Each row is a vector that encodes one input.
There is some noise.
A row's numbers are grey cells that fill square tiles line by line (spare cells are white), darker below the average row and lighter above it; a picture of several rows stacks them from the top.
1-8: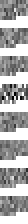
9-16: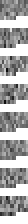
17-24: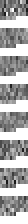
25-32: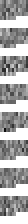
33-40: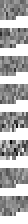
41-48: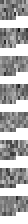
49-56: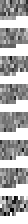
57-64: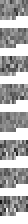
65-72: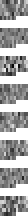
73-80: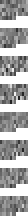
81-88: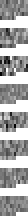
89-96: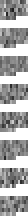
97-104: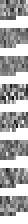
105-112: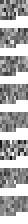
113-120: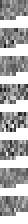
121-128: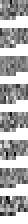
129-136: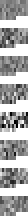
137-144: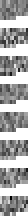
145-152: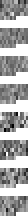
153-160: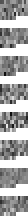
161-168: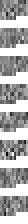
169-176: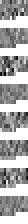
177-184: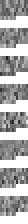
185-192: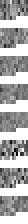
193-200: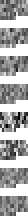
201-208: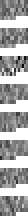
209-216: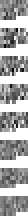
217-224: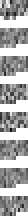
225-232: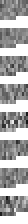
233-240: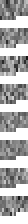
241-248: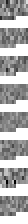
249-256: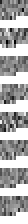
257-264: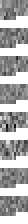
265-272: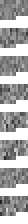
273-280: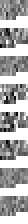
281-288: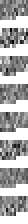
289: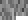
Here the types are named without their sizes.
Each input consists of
either a fixed value, or a label and a node of a tree, or three true/false values.
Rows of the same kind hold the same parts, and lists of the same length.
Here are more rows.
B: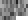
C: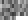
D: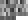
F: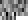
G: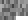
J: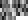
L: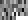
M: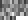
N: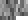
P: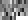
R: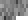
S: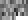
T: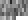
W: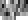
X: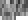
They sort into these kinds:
B, C, F, G, L, P, R, W, X
D, M, N, S, T
J

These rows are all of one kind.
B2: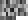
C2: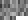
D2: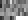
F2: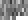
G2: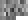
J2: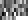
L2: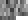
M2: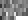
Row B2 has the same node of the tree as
C2 and J2.
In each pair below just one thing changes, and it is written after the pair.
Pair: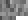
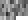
the label
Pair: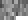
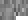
the node of the tree
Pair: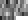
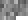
the label
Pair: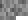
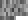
the node of the tree
